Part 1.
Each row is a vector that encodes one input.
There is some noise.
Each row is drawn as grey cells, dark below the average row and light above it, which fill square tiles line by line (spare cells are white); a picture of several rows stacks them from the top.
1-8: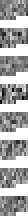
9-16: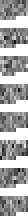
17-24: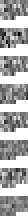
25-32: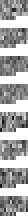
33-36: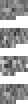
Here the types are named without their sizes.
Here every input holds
a point on a line.
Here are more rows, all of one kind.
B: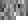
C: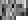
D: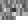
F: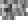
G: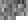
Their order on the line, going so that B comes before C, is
F, G, D, B, C.
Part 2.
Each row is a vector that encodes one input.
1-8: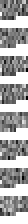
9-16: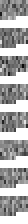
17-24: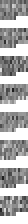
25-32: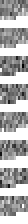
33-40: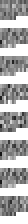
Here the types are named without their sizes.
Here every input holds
a point on a line.
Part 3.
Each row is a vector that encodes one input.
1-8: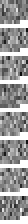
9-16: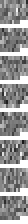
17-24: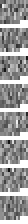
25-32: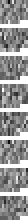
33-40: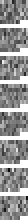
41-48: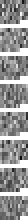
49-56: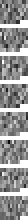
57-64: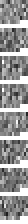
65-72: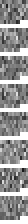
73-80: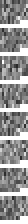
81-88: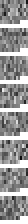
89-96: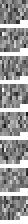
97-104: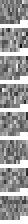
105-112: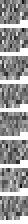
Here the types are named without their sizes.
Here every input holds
a point on a line.
